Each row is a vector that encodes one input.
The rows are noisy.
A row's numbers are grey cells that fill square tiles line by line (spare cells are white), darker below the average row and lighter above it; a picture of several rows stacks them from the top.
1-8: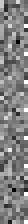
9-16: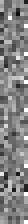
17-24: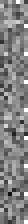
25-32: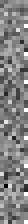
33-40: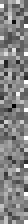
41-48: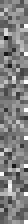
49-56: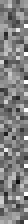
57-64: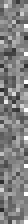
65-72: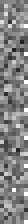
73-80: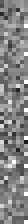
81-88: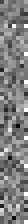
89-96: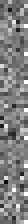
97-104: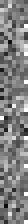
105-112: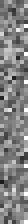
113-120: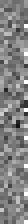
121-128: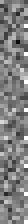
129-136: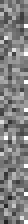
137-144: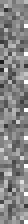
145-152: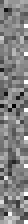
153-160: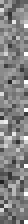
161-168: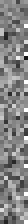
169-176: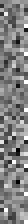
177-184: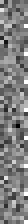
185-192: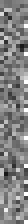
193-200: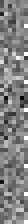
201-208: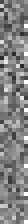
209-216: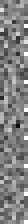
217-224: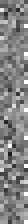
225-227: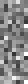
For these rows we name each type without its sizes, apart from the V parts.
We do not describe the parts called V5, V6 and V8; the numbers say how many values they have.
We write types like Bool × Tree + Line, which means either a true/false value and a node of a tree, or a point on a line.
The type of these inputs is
Bool × V8 + (Label + Tree) × V5 × V6.
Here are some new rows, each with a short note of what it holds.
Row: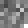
a node of a tree, a value of V5 and a value of V6
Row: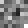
a true/false value and a value of V8
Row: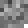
a node of a tree, a value of V5 and a value of V6
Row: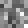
a label, a value of V5 and a value of V6
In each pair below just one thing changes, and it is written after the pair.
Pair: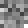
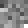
the value of V6
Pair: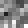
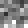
the value of V5
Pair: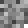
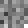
the label
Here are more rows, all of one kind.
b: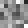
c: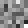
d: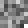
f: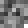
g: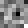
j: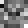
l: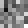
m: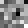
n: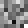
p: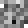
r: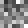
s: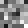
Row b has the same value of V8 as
g, m and s.
